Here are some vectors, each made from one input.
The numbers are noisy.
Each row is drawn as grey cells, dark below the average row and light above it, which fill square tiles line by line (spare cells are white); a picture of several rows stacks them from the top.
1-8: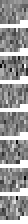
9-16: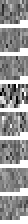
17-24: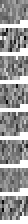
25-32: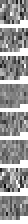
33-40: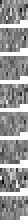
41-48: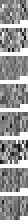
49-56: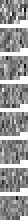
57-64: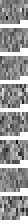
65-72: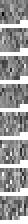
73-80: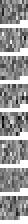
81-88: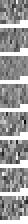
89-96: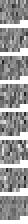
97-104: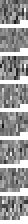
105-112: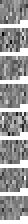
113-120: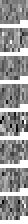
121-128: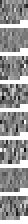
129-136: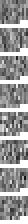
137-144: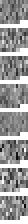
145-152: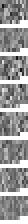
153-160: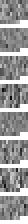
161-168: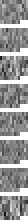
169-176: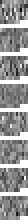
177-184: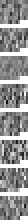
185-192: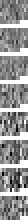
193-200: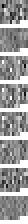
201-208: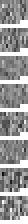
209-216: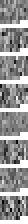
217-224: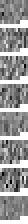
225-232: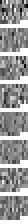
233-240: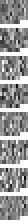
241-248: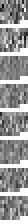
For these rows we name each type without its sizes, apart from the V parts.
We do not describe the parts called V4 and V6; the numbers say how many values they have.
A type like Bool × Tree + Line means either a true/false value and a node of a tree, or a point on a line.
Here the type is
(Bool × Bool × Bool + V6) × (Label + Line) + V4.
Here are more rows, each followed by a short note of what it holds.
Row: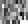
a point on a line and a value of V6
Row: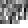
a point on a line and a value of V6
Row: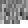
a label and a value of V6
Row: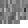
a label and three true/false values
